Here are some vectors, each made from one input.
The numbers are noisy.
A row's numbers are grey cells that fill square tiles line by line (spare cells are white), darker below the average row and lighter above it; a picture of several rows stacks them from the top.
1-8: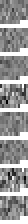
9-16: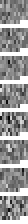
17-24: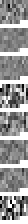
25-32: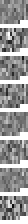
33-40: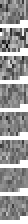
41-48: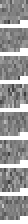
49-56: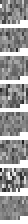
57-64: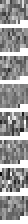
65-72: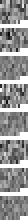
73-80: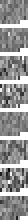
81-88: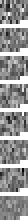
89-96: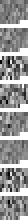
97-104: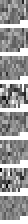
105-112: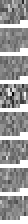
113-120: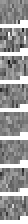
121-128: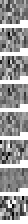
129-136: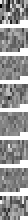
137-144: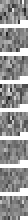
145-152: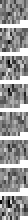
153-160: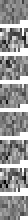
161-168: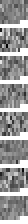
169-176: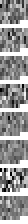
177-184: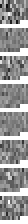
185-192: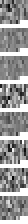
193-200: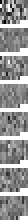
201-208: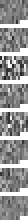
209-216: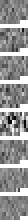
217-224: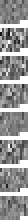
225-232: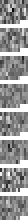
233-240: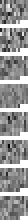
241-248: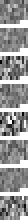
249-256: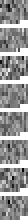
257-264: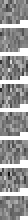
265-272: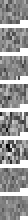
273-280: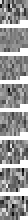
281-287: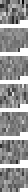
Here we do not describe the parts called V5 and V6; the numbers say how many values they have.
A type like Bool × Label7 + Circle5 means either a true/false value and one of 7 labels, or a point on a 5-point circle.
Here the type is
(Bool × Bool × Bool × (Circle9 + Line11) + Line10 × V5) × V6.
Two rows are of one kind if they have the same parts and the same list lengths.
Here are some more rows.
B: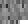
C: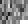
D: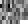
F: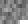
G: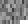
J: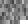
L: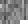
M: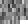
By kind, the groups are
B, C, J
D, G, M
F, L

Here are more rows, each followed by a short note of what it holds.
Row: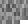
a point on an 11-point line, three true/false values and a value of V6
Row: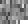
a point on a 9-point circle, three true/false values and a value of V6
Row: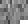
a point on a 10-point line, a value of V5 and a value of V6
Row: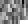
a point on an 11-point line, three true/false values and a value of V6
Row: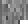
a point on a 10-point line, a value of V5 and a value of V6
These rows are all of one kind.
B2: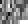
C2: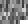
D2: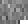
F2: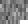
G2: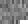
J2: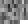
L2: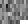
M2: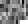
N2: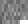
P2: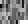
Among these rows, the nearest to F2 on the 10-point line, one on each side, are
G2 and L2.
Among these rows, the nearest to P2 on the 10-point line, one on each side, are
C2 and N2.
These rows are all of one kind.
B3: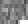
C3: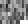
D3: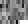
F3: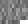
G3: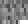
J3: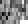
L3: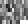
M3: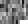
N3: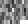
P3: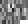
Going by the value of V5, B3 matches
C3, D3, L3 and N3.
